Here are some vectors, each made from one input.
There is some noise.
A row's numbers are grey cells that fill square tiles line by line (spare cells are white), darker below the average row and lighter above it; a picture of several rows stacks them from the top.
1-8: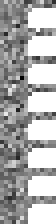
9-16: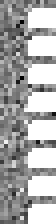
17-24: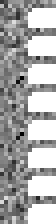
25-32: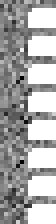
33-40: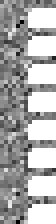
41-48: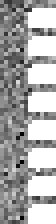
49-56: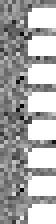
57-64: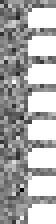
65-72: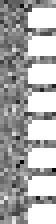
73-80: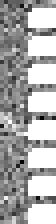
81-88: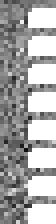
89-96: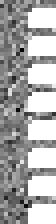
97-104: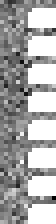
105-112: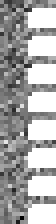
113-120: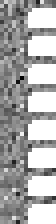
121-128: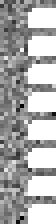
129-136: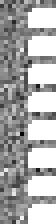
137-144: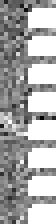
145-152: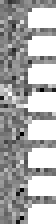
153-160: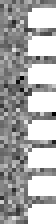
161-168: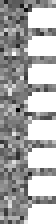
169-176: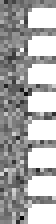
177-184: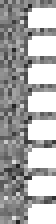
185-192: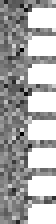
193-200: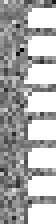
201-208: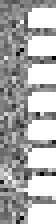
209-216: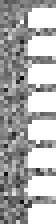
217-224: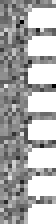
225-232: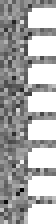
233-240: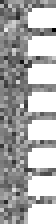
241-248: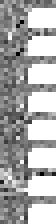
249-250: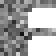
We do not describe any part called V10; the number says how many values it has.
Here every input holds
either a node of an 8-node tree and a value of V10, or a list of up to three points on a 4-point line.
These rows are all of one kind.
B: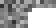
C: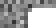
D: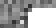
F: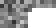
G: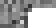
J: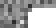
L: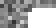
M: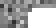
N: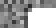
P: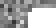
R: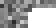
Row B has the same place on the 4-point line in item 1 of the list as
F, L and R.
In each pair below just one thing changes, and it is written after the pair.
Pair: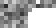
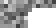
the node of the tree
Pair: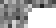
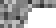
the value of V10
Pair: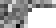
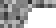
the value of V10
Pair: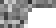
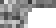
the node of the tree
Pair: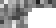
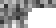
the node of the tree
